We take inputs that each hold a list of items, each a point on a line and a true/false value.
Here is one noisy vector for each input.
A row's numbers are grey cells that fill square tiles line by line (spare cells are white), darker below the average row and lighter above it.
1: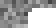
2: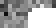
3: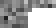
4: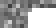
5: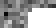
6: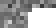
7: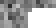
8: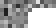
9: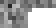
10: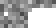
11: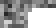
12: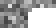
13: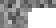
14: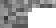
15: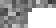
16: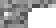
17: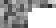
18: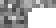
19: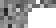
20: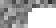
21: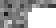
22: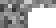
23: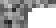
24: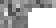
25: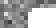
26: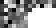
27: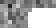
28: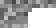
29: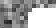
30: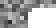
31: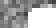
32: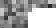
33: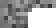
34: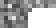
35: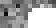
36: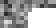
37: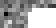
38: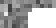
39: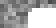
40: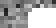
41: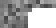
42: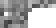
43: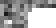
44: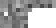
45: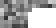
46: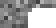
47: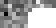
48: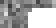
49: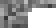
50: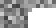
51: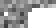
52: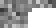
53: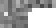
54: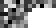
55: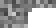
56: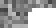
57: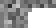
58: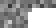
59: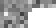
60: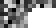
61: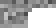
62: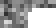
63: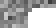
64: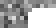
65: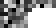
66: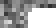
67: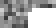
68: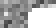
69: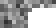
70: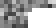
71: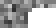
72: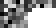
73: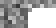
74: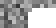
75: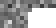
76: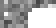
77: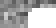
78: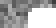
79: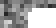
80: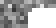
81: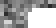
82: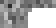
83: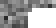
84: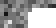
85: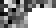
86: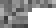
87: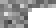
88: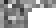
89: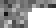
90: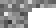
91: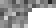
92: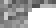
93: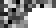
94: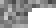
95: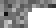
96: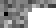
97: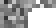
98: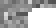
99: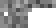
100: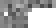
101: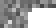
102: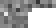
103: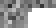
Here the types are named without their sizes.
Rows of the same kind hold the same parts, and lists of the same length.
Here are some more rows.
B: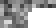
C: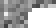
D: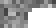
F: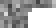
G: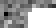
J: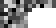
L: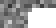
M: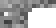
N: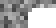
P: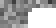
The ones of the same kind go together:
B, F, G, L
C, D, M, N, P
J

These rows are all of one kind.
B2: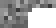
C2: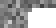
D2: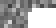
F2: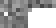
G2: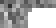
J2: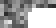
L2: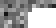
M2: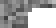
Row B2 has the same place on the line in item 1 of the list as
C2 and D2.
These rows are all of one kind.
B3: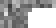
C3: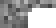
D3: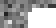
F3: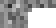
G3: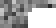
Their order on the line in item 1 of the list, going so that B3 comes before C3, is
B3, F3, C3, D3, G3.
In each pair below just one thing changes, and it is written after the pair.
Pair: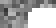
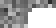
the true/false value in item 2 of the list
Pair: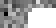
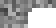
the place on the line in item 1 of the list
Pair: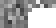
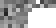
the true/false value in item 1 of the list
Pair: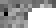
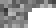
the place on the line in item 1 of the list
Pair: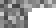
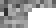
the true/false value in item 1 of the list
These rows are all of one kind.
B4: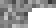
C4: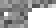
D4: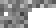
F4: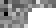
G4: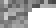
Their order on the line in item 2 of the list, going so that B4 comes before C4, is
D4, B4, F4, C4, G4.
